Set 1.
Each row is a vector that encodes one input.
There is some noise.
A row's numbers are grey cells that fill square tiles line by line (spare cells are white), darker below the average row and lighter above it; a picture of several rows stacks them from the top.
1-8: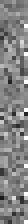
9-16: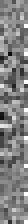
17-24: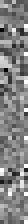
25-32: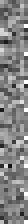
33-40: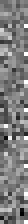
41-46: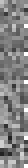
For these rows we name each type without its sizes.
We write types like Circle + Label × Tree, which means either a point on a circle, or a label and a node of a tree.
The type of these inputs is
Label.
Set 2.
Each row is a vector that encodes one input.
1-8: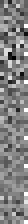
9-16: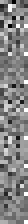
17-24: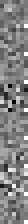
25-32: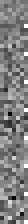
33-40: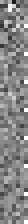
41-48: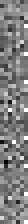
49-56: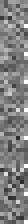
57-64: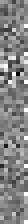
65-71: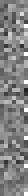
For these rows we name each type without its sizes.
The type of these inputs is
Label.
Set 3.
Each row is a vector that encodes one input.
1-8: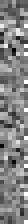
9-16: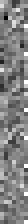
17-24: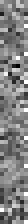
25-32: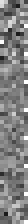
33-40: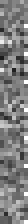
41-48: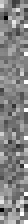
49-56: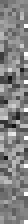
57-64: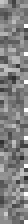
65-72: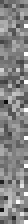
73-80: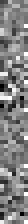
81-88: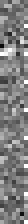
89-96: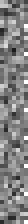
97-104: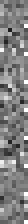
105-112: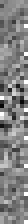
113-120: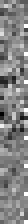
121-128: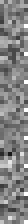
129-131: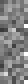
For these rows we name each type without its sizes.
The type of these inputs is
Label.
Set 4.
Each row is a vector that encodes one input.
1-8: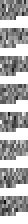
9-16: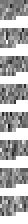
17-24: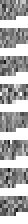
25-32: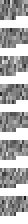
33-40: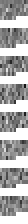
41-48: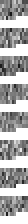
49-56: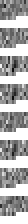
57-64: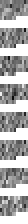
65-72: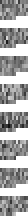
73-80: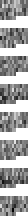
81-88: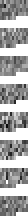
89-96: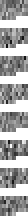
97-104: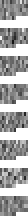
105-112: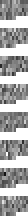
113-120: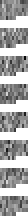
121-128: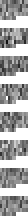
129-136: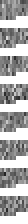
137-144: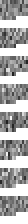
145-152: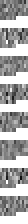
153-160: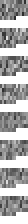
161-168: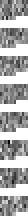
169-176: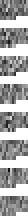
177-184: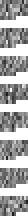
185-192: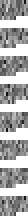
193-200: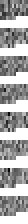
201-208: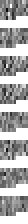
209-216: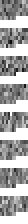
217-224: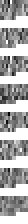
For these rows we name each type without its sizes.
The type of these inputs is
Tree.
